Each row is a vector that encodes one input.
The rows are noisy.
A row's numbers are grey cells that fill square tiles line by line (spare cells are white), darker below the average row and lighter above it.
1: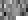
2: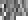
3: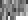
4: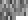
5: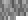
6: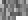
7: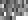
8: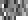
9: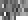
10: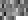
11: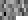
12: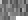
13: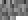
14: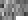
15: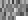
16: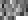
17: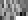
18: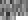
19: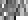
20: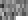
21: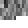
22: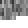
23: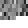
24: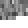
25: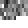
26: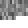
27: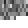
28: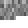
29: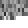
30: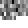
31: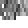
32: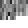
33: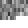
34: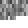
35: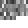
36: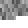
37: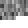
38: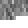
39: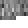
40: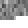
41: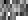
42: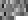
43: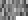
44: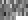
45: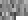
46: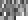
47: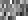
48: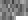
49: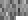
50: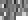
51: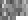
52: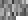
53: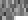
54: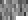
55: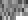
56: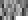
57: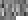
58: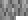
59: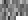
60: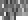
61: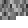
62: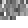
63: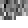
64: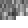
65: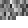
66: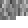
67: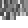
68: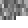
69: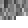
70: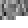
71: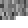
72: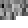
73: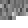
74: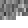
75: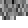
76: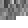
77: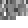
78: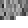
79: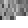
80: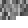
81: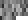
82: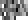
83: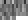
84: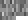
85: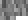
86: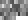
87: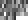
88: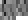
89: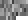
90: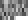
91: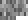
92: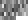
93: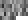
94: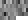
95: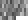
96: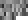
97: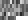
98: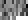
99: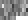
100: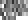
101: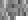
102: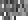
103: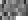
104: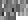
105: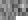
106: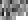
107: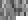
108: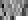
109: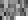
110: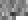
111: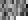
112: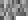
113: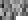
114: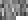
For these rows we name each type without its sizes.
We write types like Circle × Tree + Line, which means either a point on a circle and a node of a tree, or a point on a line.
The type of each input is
Bool × (Circle + Unit) × Line × Line.
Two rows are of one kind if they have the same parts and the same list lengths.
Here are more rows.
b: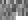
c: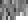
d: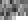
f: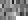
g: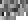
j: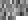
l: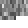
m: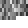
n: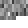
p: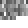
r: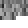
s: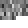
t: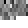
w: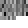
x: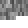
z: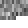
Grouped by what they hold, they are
b, d, f, g, j, m, t, w, x
c, l, n, p, r, s, z

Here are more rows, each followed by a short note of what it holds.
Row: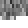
a point on a circle, a point on each of two lines and a true/false value
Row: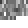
a point on each of two lines and a true/false value
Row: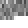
a point on a circle, a point on each of two lines and a true/false value
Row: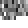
a point on a circle, a point on each of two lines and a true/false value
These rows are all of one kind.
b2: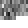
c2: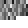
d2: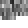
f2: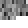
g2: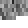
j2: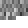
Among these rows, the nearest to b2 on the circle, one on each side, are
d2 and j2.
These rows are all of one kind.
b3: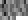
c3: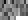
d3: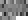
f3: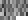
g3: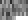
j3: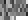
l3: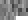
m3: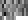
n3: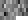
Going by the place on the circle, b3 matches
l3 and n3.
